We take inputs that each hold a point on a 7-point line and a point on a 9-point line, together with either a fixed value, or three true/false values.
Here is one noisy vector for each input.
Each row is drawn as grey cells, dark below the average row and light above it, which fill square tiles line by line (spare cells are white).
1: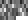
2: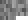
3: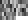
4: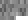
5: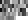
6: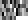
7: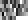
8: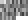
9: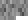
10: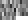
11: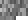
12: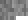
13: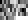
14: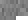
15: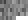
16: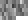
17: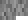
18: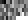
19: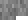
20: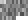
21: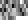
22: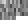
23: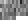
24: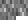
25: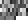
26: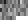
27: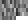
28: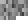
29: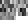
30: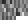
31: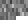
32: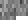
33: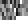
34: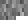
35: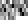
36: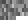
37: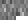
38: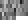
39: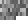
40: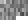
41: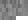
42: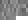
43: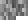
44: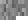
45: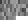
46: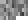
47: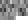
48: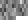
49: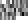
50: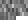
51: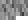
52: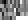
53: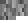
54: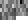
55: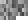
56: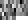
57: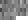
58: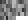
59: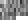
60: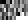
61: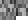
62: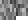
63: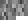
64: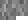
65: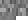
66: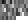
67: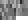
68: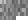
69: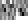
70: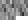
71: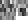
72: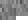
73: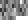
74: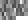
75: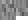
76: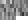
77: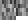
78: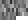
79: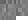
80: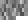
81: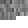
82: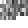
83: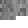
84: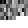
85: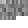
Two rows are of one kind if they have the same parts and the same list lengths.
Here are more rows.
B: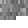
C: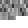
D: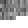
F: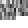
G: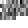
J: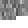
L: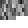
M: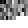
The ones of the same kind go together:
B, C, F, J
D, G, L, M

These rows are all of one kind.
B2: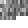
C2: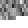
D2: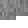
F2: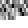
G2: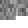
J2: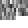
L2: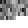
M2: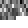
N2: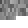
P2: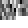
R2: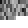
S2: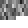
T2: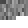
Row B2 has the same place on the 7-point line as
D2 and R2.
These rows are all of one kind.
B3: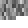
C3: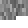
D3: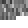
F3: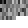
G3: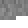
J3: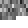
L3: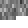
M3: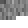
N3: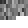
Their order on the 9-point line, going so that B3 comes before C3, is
J3, D3, B3, M3, C3, L3, N3, F3, G3.
